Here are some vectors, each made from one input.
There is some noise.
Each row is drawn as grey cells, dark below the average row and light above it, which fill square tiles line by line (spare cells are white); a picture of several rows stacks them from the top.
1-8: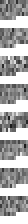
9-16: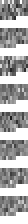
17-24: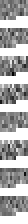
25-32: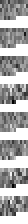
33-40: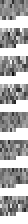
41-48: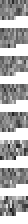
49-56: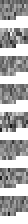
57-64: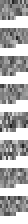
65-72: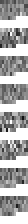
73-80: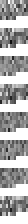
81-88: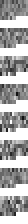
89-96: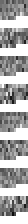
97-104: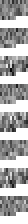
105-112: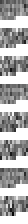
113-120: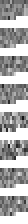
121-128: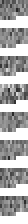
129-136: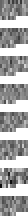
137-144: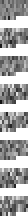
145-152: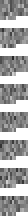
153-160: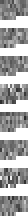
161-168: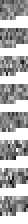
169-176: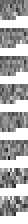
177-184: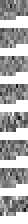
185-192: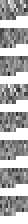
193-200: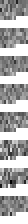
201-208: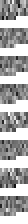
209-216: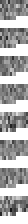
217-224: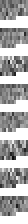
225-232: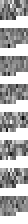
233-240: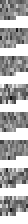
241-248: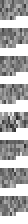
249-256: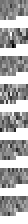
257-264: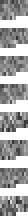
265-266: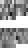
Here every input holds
either one of 6 labels and a true/false value, or one of 11 labels.
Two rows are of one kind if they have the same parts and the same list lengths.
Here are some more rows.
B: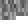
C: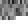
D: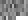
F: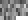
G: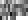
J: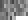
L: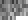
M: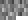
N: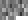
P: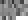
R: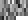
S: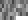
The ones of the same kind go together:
B, C, D, F, J, L, M, N, P, S
G, R

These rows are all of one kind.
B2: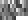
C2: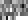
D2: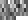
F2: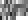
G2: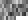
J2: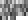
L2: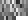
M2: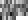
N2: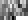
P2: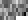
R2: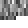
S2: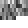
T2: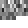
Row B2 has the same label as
F2, J2, M2 and S2.
